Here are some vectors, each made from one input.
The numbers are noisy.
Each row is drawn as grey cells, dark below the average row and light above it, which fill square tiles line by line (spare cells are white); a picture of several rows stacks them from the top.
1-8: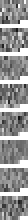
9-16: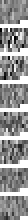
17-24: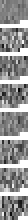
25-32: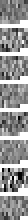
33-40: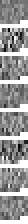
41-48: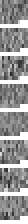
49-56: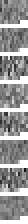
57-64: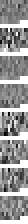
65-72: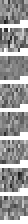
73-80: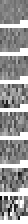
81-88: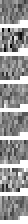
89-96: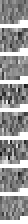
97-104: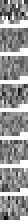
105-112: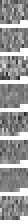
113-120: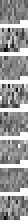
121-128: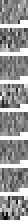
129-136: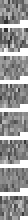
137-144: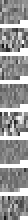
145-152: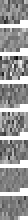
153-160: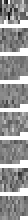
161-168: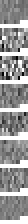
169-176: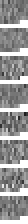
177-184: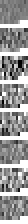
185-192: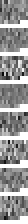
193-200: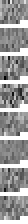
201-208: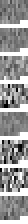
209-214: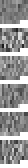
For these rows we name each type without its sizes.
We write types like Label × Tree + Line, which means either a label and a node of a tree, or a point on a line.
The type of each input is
(Bool × Bool × Bool + Line) × Tree + Circle.
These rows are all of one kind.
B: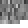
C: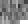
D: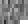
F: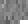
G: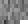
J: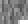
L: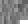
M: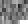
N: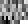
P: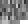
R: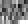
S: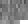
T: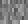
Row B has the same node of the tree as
C and L.
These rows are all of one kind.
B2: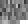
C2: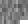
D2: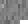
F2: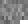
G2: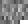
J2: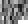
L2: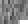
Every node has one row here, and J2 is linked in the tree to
L2.
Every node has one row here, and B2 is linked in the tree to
D2 and F2.
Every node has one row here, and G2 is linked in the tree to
C2 and F2.
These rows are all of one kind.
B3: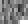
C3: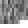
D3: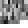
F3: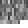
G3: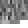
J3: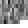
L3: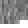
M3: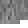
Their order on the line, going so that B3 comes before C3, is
G3, B3, F3, L3, M3, D3, C3, J3.
